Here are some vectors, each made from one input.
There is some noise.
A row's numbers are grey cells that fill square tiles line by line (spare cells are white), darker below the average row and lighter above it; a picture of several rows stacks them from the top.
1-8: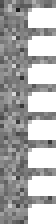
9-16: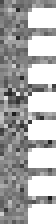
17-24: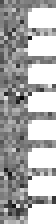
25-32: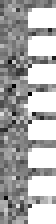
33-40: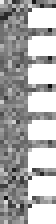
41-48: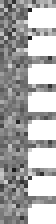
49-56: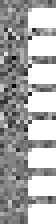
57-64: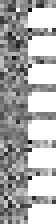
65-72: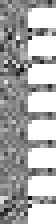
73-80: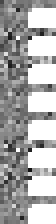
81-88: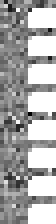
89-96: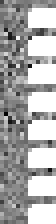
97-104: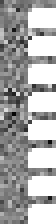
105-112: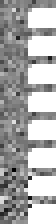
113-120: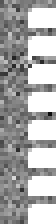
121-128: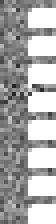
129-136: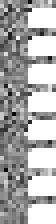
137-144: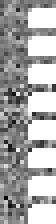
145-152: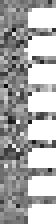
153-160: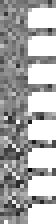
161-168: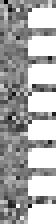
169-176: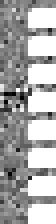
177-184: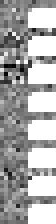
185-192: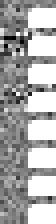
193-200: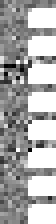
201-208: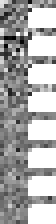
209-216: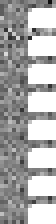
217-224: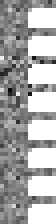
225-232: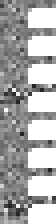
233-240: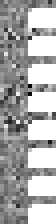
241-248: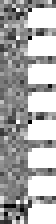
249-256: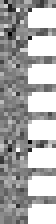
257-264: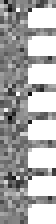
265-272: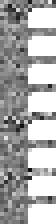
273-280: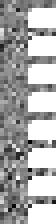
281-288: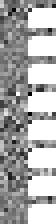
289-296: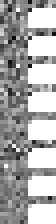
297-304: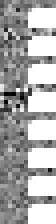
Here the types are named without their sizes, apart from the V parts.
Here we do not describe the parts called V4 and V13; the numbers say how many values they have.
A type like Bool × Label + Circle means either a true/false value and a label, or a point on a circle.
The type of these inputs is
Bool × Bool × Bool × Bool × Circle + Unit + V4 × V13.
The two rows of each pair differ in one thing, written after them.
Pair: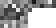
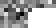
the value of V13
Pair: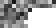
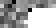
the value of V4
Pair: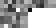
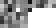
the value of V13
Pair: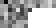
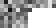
the value of V13
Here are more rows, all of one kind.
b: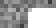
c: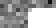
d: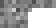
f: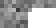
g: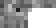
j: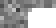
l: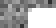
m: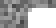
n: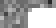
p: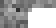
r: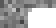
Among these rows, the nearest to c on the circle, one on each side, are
d and f.
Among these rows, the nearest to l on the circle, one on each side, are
b and p.
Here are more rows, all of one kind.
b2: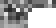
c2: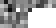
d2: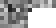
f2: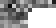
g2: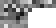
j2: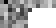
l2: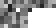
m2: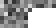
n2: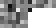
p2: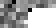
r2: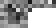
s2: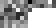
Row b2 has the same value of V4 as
f2, g2, r2 and s2.
